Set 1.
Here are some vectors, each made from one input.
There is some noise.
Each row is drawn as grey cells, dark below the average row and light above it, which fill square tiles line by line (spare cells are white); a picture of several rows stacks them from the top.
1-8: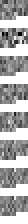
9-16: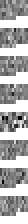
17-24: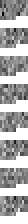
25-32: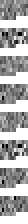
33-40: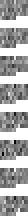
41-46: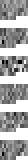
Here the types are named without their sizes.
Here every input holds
a list of points on a line.
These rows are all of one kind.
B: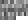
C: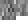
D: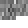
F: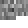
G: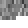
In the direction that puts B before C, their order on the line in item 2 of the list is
B, F, G, D, C.
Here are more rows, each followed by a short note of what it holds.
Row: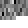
a list of one item
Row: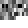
the empty list
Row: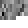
a list of two items
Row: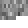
a list of two items
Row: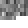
a list of one item
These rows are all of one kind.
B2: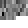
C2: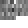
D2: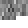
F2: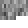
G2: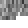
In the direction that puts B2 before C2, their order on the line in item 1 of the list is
B2, F2, C2, D2, G2.
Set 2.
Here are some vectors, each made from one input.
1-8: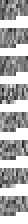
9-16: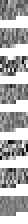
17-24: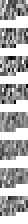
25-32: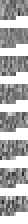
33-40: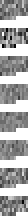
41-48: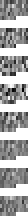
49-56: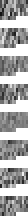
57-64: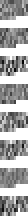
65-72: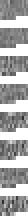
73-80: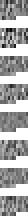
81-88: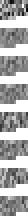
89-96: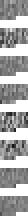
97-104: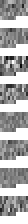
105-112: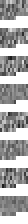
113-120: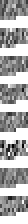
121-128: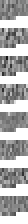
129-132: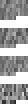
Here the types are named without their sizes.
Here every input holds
either a point on a circle and a true/false value, or a fixed value.
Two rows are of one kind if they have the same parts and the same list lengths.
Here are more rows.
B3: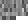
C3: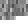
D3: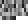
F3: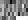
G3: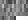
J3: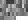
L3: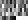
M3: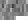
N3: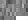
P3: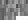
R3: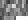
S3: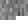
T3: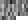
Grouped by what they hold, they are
B3, C3, D3, F3, G3, J3, M3, N3, P3, R3, S3, T3
L3

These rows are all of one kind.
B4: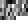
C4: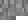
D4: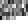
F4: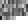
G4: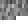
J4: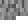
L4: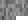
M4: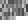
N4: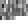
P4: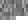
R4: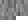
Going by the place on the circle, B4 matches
F4, L4 and N4.
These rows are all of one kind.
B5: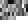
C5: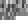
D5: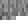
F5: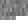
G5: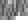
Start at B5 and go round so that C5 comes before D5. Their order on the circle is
B5, F5, G5, C5, D5.
